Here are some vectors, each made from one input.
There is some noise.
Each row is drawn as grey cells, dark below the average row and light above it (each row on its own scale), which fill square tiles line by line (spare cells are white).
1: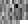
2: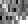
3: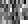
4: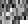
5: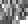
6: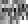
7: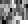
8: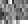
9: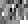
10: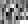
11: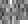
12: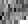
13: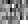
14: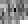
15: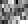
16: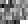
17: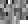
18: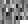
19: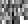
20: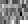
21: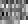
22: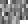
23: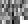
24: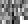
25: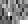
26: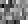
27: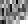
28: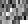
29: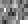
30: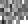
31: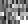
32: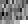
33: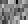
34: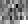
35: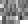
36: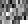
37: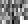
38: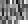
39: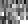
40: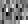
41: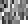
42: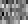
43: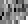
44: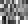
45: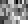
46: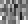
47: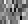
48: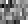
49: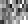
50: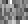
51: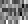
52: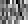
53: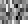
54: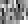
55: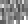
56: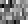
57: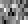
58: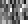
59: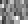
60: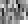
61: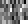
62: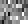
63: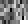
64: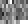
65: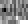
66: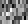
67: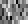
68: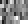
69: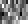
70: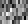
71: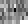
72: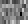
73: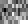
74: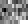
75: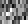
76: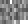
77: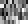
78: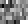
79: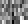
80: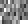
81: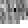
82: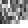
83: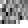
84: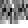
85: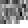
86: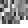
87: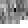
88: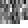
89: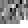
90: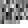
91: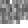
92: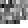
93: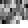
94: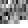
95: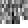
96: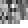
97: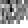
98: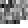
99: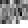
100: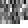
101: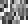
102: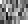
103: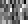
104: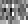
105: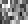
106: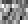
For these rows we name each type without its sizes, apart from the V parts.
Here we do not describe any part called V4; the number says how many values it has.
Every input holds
either two labels, or a value of V4.
